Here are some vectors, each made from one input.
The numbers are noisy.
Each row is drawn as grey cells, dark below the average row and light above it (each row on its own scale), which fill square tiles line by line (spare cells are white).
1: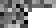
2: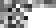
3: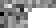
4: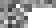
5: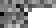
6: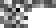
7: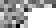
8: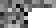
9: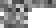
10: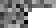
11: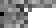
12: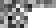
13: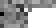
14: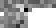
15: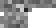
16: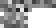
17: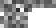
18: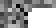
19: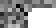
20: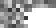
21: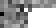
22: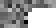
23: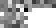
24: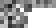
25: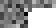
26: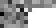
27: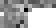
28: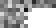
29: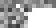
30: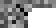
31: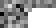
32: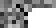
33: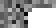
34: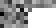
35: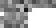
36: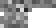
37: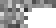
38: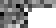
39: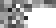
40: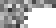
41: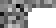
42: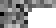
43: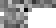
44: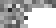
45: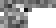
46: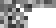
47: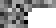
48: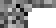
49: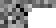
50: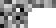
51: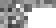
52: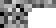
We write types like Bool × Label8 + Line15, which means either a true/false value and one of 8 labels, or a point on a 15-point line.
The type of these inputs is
Bool × Line6.
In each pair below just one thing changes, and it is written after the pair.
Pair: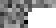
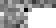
the true/false value
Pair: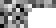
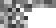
the true/false value
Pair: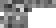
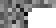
the true/false value
